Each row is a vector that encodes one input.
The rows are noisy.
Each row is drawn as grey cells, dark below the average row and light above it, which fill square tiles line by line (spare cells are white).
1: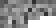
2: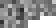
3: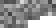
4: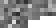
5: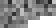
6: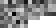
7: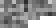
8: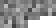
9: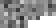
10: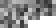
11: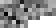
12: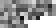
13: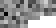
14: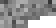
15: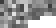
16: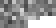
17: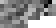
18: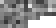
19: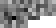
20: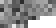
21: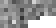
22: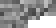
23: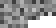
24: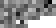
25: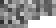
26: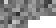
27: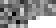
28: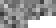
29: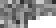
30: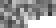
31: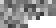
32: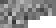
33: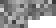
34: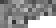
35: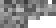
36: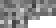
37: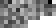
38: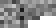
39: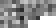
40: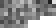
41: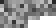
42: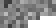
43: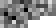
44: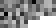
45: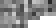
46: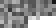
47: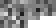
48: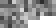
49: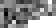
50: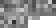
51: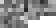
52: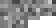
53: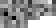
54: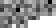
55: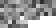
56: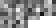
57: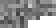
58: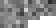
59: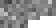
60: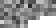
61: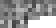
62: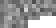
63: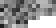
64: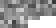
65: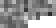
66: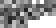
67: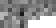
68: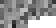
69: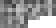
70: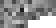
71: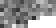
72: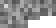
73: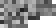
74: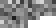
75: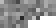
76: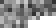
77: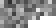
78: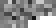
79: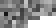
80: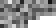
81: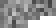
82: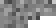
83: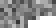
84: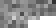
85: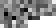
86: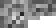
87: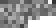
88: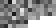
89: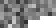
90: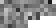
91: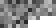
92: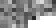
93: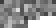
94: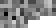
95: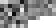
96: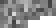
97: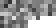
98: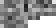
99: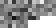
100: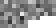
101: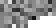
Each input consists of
a point on a 5-point line, together with either a point on a 9-point circle, or a point on a 5-point line.
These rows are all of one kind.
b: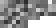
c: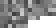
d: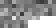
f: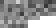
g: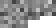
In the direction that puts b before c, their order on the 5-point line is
f, g, d, b, c.
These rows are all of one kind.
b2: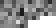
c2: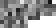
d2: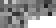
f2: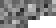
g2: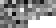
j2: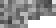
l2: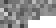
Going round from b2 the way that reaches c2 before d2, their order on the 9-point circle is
b2, f2, j2, c2, g2, l2, d2.
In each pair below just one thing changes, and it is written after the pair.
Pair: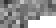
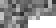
the place on the 9-point circle
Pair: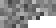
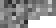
the place on the 9-point circle
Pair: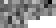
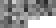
the place on the 9-point circle
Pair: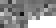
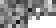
the place on the 9-point circle
